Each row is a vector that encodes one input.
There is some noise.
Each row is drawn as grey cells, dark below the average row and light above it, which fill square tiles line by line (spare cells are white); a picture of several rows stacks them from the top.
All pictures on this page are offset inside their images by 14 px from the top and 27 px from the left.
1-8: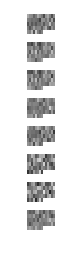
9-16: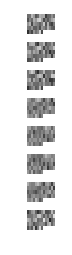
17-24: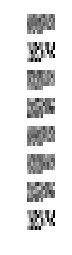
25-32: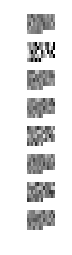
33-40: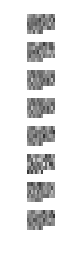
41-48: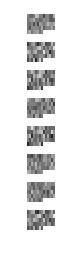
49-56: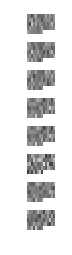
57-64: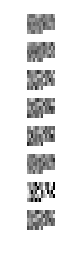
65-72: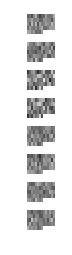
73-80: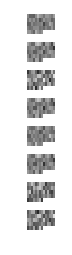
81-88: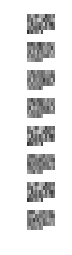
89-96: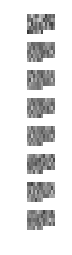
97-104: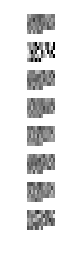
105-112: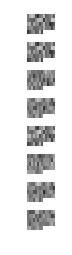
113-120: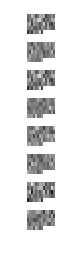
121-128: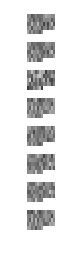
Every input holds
a list of up to two items, each a point on a 4-point line and a true/false value.
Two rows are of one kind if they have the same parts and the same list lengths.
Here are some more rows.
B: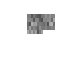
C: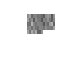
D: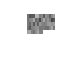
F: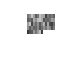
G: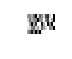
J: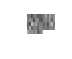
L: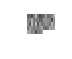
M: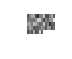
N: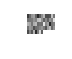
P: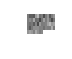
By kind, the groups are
B, C, D, J, L, P
F, M, N
G

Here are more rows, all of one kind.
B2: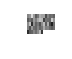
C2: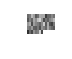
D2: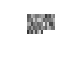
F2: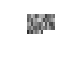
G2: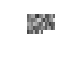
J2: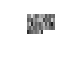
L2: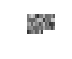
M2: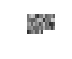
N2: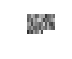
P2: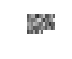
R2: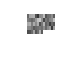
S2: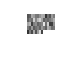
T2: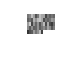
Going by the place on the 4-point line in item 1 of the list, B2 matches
J2, L2 and M2.
